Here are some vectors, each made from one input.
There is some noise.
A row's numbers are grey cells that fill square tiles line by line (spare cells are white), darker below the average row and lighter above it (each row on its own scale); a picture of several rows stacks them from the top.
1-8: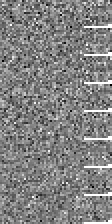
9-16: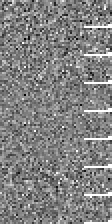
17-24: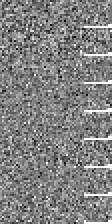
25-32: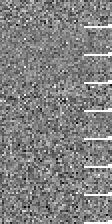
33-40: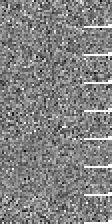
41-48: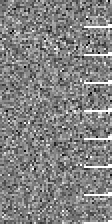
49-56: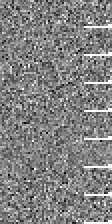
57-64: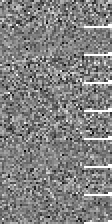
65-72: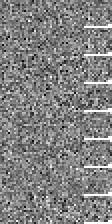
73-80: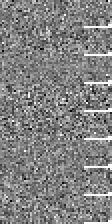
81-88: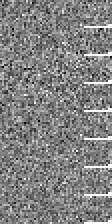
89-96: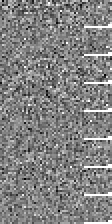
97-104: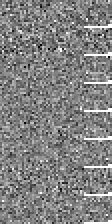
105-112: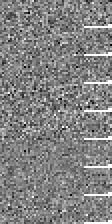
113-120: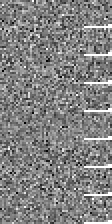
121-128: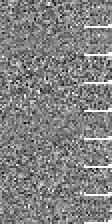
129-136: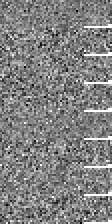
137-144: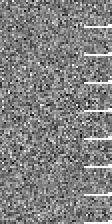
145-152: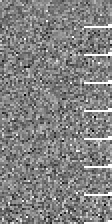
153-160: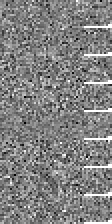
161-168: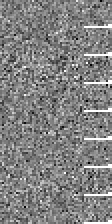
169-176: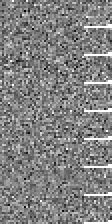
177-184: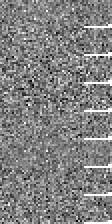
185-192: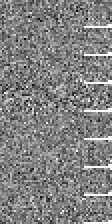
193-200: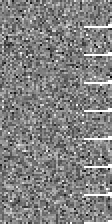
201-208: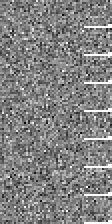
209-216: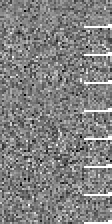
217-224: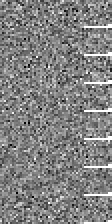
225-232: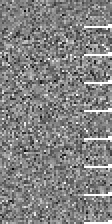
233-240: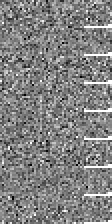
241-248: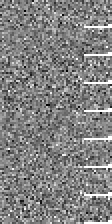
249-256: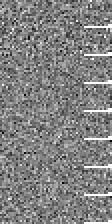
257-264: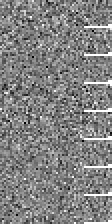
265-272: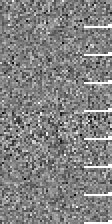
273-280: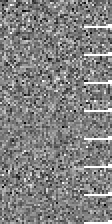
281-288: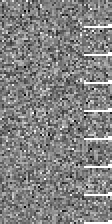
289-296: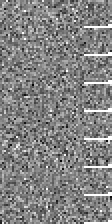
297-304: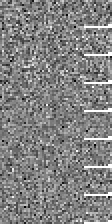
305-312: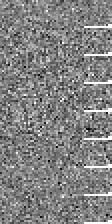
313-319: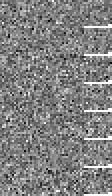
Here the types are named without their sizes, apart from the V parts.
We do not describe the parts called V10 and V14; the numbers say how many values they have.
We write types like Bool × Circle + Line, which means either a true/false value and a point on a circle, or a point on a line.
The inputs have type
(Bool × Bool × Bool + V14) × (Circle + V10).
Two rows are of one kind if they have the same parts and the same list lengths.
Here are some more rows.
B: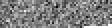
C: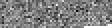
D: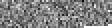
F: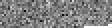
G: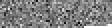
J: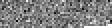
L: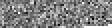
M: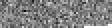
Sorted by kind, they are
B
C, F, J, M
D
G, L

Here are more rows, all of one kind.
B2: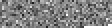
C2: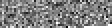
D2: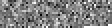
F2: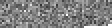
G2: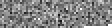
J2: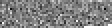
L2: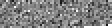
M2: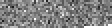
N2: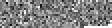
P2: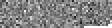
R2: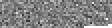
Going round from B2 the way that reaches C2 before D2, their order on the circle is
B2, R2, C2, J2, M2, F2, D2, N2, P2, L2, G2.
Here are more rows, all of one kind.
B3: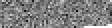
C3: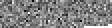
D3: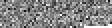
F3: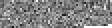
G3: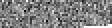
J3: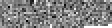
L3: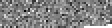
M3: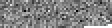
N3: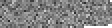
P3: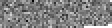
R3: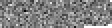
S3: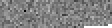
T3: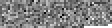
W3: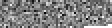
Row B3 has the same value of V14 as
C3, G3, N3 and P3.
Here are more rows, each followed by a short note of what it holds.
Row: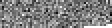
a value of V10 and a value of V14
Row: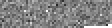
a point on a circle and a value of V14
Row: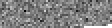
three true/false values and a value of V10
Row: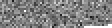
a point on a circle and three true/false values
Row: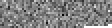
a value of V10 and a value of V14
